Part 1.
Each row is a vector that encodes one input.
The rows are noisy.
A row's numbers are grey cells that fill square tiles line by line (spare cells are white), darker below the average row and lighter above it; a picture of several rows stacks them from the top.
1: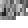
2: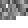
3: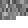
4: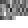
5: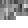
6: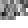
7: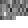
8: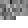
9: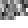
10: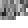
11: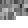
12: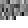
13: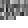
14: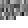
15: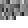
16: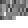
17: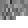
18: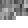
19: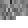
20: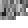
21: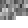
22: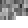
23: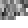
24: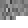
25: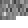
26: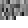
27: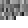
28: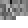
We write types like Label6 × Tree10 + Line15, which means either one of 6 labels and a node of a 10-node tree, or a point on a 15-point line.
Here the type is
Line5.
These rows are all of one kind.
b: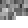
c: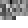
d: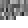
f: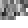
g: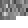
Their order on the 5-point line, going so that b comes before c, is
d, g, b, c, f.
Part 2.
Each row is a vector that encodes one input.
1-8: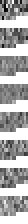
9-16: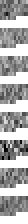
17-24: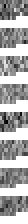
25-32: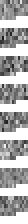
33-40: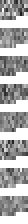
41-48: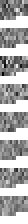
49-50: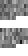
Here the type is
Line3 × Line6 + Unit.
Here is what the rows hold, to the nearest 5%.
About 15% of them hold a fixed value. The rest hold a point on a 3-point line and a point on a 6-point line.
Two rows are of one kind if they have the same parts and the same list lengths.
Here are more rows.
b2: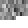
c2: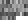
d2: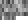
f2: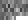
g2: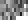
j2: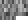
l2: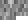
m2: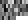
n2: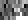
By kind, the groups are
b2, c2, d2, f2, j2, l2, m2, n2
g2

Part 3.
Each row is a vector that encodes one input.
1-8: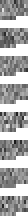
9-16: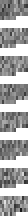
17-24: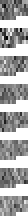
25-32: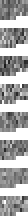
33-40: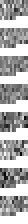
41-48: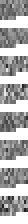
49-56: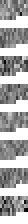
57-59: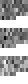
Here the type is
Line3 × Line6.
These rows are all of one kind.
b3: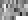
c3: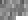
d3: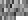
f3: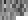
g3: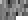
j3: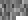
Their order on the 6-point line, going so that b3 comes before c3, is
g3, j3, f3, b3, c3, d3.
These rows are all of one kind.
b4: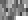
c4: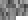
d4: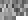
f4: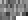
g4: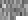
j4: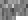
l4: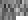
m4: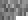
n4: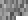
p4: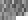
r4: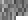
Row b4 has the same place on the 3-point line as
d4 and f4.
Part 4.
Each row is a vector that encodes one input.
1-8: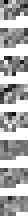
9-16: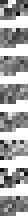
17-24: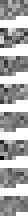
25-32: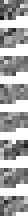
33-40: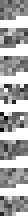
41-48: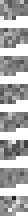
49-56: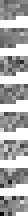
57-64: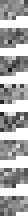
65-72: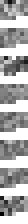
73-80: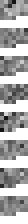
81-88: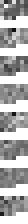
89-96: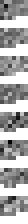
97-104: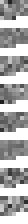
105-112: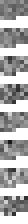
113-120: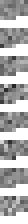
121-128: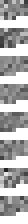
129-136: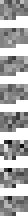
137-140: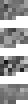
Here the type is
Tree13 + Unit.
